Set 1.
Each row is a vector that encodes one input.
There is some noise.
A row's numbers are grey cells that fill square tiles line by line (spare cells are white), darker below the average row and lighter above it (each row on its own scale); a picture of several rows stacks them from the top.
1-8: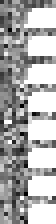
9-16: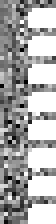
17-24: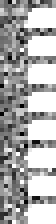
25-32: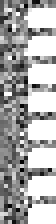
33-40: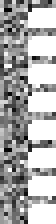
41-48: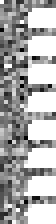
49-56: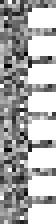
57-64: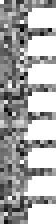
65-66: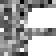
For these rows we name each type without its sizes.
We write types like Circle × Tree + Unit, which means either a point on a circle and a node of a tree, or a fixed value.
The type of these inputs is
Bool × Bool × Bool × Bool.
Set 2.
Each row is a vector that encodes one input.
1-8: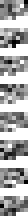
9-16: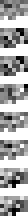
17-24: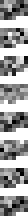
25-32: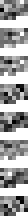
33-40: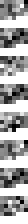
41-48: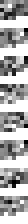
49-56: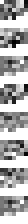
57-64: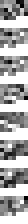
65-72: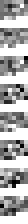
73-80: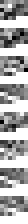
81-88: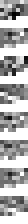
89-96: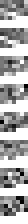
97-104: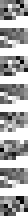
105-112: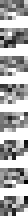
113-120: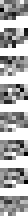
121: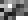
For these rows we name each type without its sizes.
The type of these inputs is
Circle.
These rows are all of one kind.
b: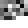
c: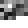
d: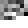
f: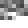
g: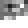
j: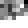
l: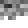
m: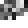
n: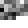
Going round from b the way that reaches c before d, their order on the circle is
b, c, n, m, j, g, l, f, d.
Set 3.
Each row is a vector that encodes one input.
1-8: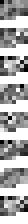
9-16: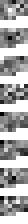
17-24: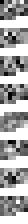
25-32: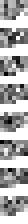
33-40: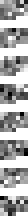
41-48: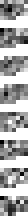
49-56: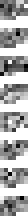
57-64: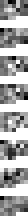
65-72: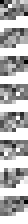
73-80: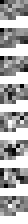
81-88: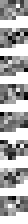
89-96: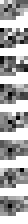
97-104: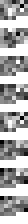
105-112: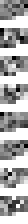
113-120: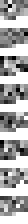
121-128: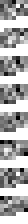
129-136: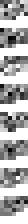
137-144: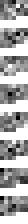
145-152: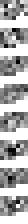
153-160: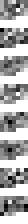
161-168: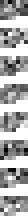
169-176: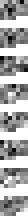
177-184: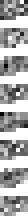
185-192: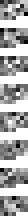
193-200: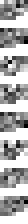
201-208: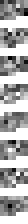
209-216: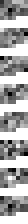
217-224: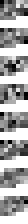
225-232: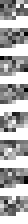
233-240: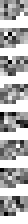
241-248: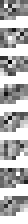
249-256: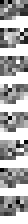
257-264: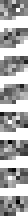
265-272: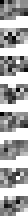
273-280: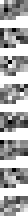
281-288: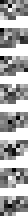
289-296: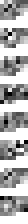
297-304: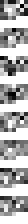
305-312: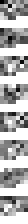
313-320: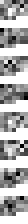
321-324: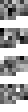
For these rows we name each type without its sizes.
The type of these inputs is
Label.
